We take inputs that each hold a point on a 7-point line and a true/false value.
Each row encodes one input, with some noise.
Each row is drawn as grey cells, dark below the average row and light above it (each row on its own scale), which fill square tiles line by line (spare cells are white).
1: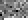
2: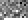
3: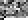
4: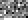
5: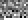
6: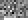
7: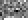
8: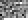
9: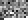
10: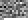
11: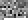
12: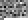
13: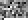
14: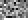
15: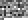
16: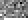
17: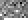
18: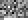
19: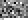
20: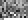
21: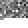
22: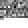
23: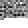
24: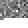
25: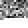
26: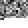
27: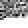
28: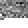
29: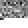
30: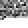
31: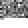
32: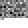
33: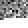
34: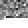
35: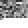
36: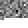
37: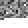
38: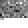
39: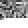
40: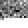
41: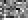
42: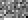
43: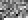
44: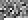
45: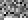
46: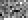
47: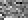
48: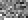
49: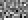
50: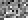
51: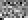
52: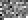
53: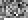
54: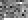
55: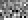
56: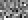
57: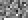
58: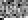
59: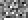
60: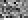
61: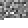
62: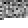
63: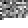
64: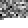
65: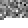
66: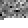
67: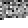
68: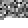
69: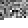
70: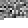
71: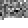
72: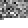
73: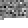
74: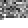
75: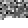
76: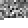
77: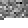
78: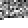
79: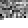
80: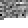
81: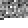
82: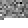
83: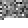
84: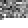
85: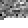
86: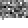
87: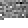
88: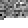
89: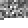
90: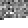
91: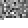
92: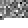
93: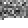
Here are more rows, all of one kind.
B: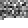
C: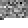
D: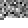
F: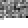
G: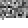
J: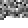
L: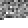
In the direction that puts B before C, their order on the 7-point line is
F, B, J, G, D, C, L.
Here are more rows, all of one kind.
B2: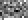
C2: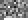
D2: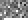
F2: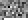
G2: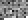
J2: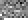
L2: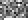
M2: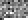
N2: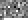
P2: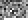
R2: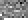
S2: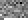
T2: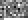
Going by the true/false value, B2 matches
F2, G2, M2 and P2.
